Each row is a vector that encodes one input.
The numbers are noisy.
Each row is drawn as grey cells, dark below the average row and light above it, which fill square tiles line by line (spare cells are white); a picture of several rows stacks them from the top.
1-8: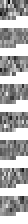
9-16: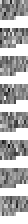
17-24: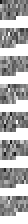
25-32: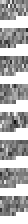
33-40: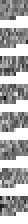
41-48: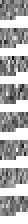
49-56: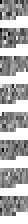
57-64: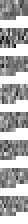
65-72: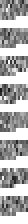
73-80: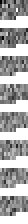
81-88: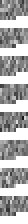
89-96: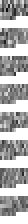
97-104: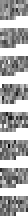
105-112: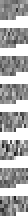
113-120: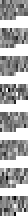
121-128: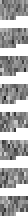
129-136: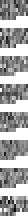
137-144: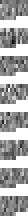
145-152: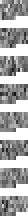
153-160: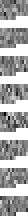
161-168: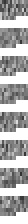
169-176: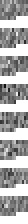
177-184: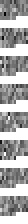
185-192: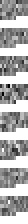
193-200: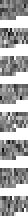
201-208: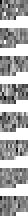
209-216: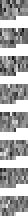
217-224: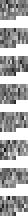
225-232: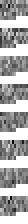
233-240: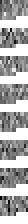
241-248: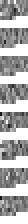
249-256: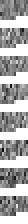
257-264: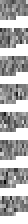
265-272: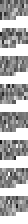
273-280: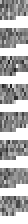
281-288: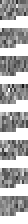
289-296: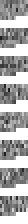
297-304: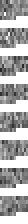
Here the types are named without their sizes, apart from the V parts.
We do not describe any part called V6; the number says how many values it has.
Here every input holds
a node of each of two trees, together with either a true/false value and a value of V6, or a list of items, each a point on each of two lines.
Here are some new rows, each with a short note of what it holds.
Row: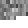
a node of each of two trees, together with a list of two items
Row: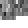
a node of each of two trees, a true/false value and a value of V6
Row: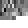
a node of each of two trees, a true/false value and a value of V6
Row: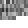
a node of each of two trees, together with a list of two items
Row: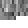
a node of each of two trees, together with a list of two items
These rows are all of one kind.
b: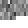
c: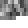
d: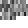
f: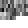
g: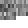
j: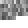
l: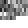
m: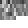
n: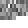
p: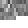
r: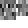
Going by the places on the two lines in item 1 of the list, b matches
c, d and p.
